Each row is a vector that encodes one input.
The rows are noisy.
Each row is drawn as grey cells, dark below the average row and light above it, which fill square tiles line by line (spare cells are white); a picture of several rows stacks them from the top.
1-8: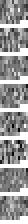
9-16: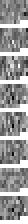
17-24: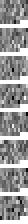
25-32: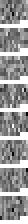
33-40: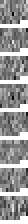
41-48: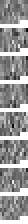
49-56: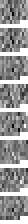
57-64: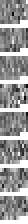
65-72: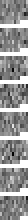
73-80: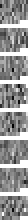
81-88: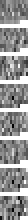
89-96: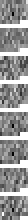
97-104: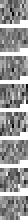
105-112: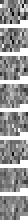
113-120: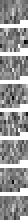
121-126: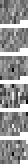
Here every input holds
either a point on a 10-point line, or a point on a 16-point line.
